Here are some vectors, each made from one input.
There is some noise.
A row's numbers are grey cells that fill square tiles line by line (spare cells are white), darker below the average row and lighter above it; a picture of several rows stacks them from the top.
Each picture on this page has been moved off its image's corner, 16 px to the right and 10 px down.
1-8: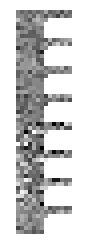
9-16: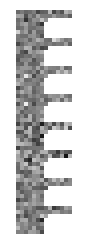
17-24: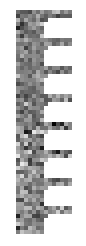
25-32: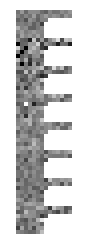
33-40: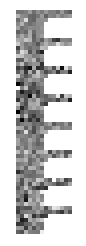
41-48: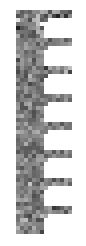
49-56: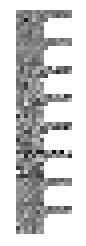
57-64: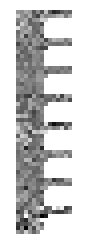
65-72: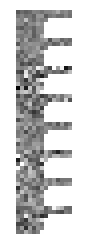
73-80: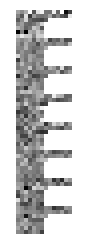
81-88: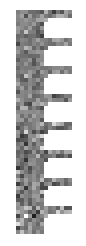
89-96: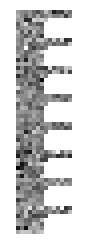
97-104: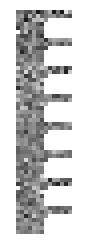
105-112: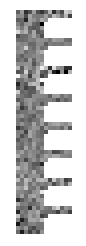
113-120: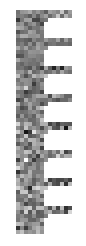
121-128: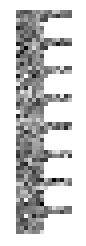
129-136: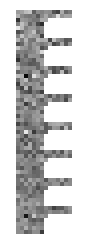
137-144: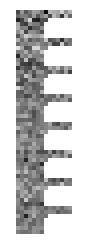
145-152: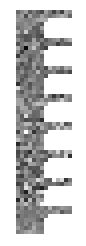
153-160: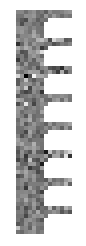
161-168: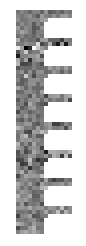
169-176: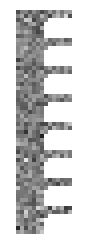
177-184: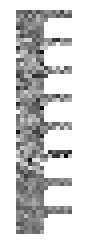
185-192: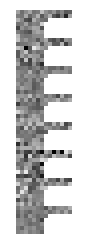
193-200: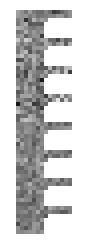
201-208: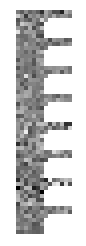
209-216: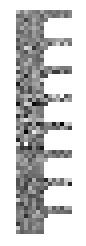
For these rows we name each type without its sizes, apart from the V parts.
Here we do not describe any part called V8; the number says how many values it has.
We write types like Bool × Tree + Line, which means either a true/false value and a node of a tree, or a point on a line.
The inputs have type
List(Bool × V8).
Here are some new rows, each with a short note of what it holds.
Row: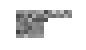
a list of two items
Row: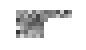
a list of two items
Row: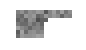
a list of two items
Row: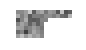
a list of one item
